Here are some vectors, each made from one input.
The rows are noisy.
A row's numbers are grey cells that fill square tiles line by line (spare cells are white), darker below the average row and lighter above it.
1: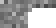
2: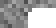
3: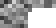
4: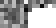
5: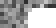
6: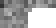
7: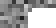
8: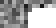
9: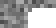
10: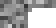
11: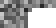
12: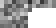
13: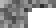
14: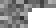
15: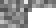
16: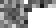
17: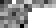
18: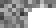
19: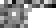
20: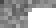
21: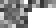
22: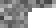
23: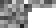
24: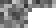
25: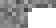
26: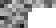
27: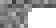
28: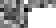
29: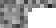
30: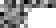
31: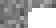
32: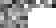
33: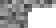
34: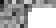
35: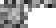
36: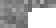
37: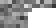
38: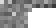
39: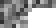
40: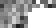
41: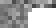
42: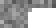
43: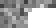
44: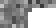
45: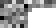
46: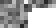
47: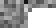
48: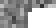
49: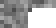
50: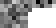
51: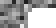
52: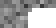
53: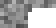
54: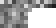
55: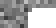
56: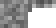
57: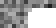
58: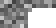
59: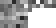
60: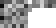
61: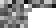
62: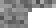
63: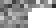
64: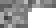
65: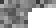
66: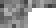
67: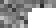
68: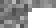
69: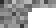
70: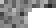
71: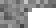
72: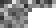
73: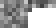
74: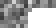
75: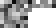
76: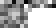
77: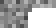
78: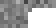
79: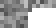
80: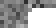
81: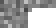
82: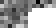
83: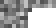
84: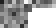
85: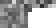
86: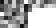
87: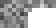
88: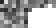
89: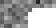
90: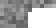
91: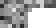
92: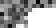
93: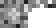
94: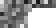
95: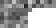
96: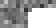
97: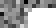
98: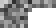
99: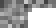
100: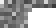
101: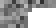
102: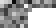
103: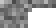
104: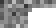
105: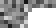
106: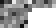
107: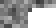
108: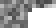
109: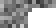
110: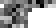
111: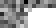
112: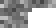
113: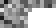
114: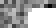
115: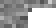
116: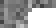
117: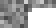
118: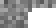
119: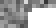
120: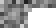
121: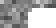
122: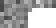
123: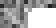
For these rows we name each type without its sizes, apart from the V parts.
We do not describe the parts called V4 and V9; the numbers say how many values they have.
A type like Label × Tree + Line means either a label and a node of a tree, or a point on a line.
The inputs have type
(Bool × Bool × Bool + Line × V4) × V9.
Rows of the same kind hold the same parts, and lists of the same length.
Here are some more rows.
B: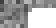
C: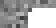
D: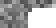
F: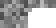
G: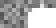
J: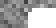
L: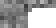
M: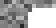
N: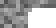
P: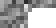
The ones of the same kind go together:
B, C, F, G, J, P
D, L, M, N

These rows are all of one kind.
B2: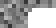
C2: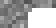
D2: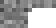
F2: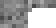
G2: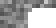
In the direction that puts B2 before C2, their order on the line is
B2, G2, C2, D2, F2.
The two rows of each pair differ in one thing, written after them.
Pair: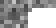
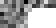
the value of V4
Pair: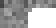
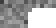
the value of V4
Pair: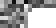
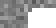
the value of V4
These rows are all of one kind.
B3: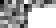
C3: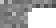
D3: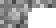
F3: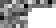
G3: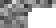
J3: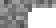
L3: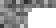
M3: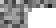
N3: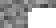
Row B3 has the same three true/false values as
D3, F3 and M3.
